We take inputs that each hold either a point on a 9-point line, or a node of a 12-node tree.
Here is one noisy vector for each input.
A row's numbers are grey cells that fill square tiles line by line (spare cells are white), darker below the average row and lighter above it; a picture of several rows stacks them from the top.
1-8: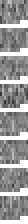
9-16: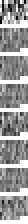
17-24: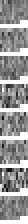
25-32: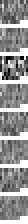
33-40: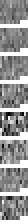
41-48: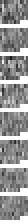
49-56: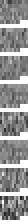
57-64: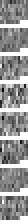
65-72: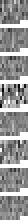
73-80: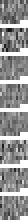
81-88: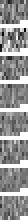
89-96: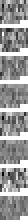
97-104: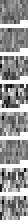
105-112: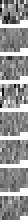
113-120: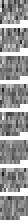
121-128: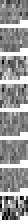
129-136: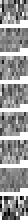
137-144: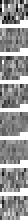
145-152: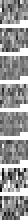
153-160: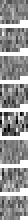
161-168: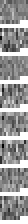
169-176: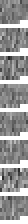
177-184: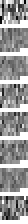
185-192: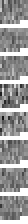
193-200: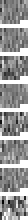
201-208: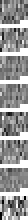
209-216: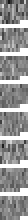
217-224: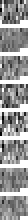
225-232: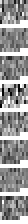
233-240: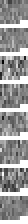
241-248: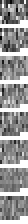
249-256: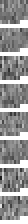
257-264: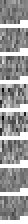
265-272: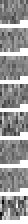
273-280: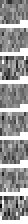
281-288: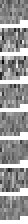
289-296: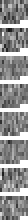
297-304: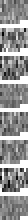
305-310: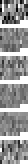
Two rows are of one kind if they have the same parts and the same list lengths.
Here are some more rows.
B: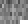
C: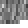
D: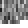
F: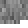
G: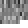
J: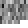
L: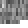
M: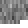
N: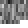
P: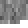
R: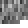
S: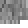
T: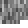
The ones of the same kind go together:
B, C, G, L, N
D, F, J, M, P, R, S, T

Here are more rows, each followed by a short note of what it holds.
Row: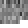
a point on a 9-point line
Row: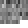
a point on a 9-point line
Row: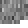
a node of a 12-node tree
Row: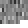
a point on a 9-point line
